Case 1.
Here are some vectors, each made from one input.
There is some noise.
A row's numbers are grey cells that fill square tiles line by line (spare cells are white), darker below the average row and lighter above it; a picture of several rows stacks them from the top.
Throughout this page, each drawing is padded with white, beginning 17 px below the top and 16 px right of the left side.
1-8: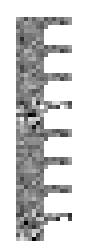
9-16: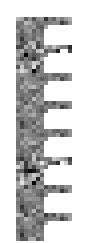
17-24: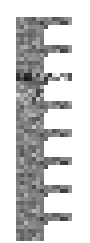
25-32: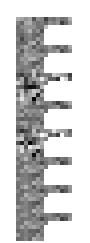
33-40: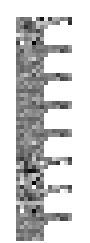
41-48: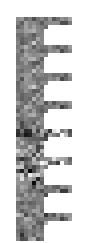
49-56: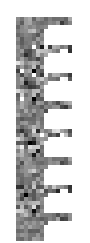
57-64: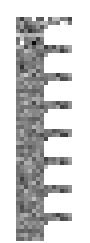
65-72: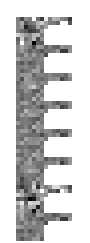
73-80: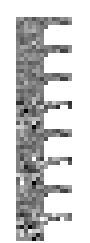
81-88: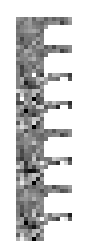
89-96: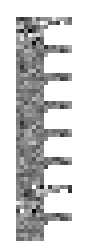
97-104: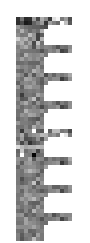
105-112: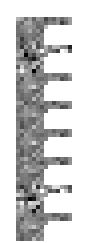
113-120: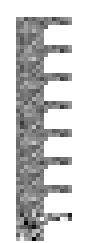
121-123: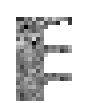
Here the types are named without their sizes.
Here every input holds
either a fixed value, or a point on each of two lines and a true/false value, or a node of a tree.
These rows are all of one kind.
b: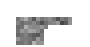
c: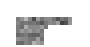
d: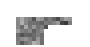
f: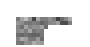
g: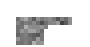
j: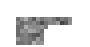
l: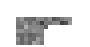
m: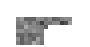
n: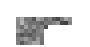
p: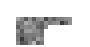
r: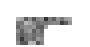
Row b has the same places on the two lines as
g and j.
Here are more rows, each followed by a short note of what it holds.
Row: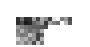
a fixed value
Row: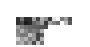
a fixed value
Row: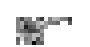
a node of a tree
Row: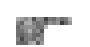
a point on each of two lines and a true/false value
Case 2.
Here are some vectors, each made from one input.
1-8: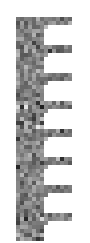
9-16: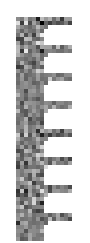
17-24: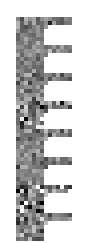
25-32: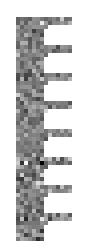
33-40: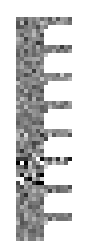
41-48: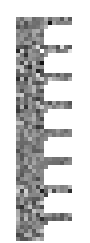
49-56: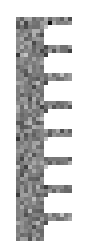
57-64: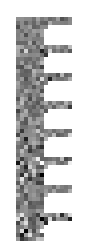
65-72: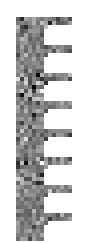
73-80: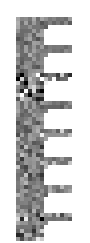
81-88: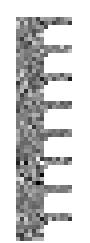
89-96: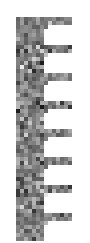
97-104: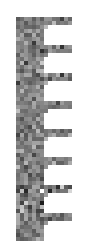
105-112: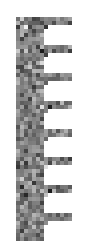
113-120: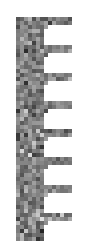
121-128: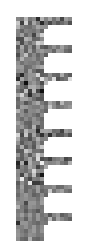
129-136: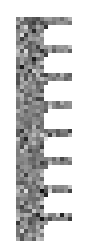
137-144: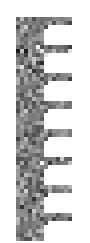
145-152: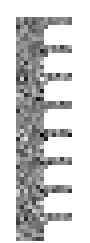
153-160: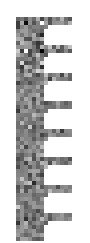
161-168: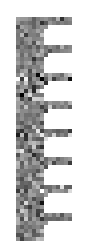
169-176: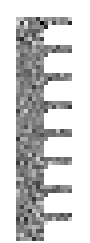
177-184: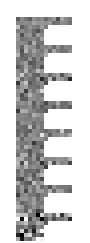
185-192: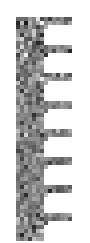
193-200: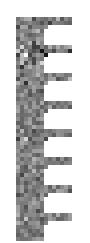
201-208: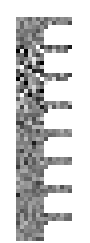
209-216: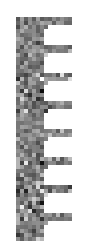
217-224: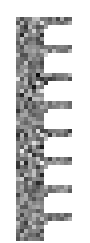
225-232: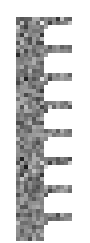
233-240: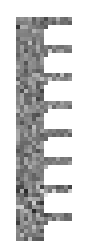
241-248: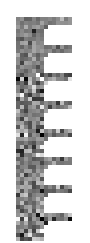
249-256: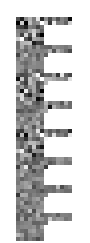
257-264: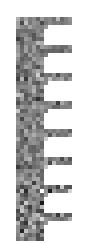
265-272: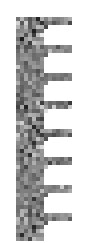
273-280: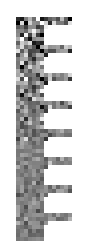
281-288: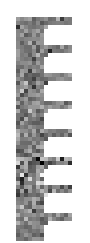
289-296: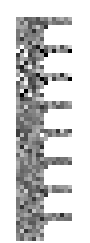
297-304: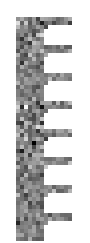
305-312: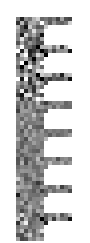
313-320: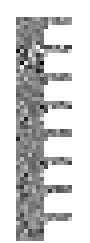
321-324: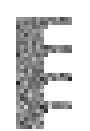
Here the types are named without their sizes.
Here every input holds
a point on a line, together with either a point on a line, or a node of a tree.
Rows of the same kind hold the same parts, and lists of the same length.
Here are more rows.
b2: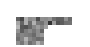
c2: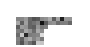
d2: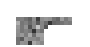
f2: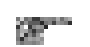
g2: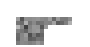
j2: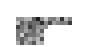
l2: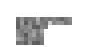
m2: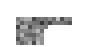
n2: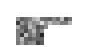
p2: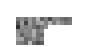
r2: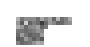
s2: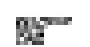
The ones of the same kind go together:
b2, d2, g2, n2, r2
c2, f2, j2, l2, m2, p2, s2

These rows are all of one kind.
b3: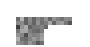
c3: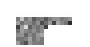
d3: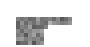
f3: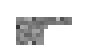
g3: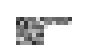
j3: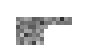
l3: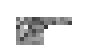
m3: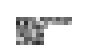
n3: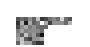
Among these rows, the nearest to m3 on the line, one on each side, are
c3 and d3.
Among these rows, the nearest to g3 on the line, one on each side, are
f3 and j3.
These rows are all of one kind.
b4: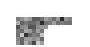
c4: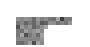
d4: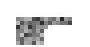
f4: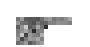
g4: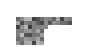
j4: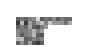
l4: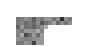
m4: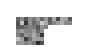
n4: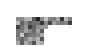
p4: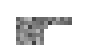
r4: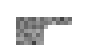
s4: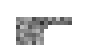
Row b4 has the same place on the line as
d4, g4, n4 and p4.
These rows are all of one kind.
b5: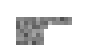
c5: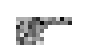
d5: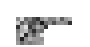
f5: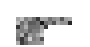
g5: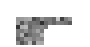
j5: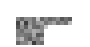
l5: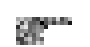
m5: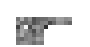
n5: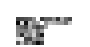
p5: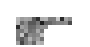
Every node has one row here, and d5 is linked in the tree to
c5, g5 and j5.
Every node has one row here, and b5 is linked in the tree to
j5 and n5.
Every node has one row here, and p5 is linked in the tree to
c5 and f5.
